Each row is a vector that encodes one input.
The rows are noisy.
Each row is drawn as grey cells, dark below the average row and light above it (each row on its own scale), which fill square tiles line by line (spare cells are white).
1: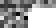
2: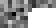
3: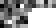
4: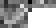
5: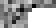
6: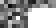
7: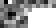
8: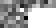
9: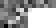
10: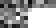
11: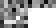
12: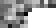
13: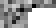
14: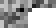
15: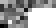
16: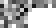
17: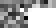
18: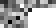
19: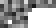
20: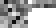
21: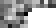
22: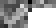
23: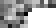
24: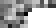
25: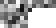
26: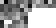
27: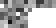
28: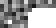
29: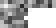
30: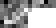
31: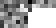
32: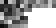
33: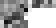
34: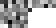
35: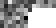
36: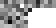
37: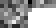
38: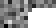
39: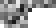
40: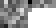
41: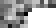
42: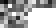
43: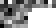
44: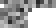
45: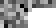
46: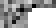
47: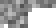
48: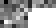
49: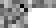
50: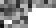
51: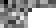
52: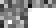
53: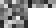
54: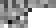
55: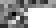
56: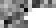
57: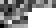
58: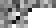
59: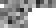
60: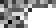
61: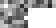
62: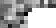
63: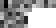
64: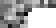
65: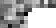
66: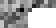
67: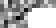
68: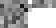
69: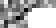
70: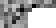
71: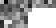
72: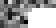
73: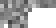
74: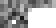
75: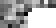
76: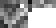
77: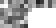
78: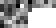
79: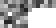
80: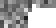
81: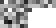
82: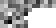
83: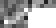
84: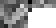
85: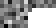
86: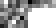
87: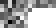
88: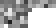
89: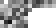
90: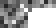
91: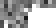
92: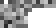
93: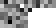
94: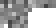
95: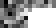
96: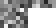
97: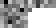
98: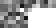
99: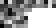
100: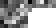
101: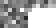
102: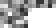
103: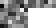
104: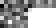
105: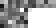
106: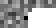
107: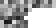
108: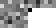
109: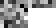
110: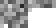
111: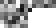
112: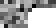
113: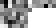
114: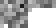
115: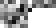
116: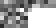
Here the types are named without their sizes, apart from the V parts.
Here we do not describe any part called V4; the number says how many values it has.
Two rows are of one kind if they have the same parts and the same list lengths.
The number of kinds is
4.
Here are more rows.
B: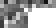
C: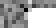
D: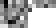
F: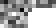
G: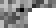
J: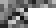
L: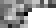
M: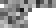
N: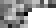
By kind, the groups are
B, F, M
C, D, J
G
L, N

